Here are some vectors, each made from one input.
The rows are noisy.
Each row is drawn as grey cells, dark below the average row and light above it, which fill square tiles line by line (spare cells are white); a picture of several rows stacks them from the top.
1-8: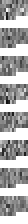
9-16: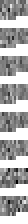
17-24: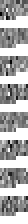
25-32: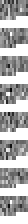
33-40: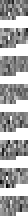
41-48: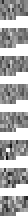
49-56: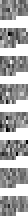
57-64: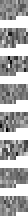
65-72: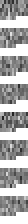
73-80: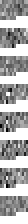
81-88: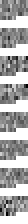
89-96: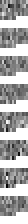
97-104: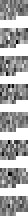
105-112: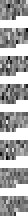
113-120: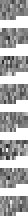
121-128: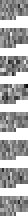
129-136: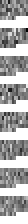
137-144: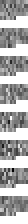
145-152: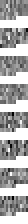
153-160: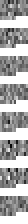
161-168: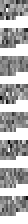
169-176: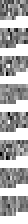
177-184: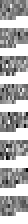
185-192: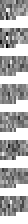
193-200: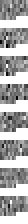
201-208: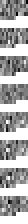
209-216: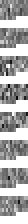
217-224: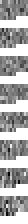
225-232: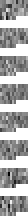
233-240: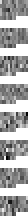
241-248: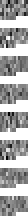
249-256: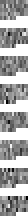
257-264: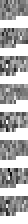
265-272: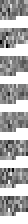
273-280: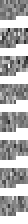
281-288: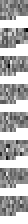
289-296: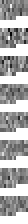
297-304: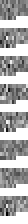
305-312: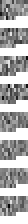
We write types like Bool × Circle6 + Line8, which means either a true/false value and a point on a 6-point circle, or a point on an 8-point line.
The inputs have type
Label6 × (Label9 + Tree13).
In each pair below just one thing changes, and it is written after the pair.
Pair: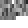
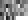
the label
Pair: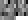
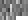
the label
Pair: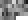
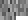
the label
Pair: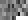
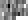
the node of the tree
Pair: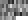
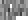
the label
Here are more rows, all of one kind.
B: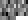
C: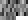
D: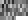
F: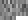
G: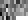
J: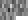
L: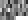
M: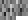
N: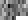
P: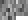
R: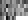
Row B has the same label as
C and L.
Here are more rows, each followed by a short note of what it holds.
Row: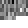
one of 6 labels and one of 9 labels
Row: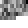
one of 6 labels and a node of a 13-node tree
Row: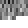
one of 6 labels and one of 9 labels
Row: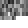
one of 6 labels and a node of a 13-node tree
